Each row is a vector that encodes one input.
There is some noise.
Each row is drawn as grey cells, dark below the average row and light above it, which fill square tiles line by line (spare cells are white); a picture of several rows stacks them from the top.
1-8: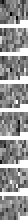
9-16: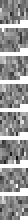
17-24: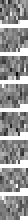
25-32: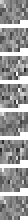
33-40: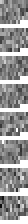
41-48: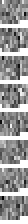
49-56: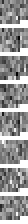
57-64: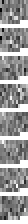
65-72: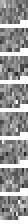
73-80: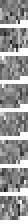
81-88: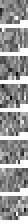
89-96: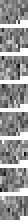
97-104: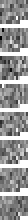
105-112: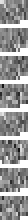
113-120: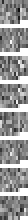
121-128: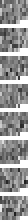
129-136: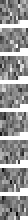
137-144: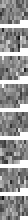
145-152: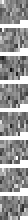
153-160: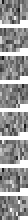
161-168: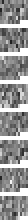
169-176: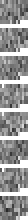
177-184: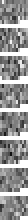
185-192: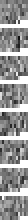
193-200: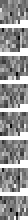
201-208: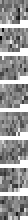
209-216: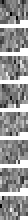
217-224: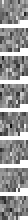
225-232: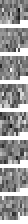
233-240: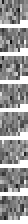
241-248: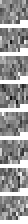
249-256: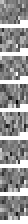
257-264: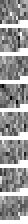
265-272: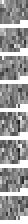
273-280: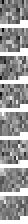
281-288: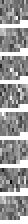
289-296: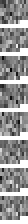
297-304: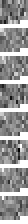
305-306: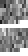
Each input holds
a point on an 11-point line, together with either one of 7 labels, or a node of a 19-node tree.
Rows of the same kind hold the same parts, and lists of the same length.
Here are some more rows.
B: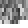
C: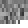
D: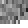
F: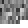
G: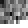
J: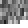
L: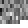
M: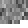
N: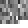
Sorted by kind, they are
B, G, N
C, D, F, J, L, M

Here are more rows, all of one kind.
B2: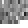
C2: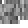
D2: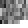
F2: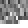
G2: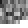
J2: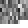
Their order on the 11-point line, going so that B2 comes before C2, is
J2, F2, B2, C2, G2, D2.
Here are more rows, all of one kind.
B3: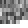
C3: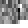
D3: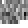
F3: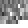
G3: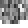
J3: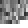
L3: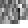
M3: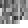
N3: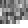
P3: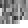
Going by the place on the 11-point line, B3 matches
M3, N3 and P3.
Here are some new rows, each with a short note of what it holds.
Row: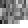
one of 7 labels and a point on an 11-point line
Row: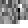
one of 7 labels and a point on an 11-point line
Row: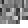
a point on an 11-point line and a node of a 19-node tree
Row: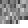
one of 7 labels and a point on an 11-point line
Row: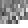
one of 7 labels and a point on an 11-point line
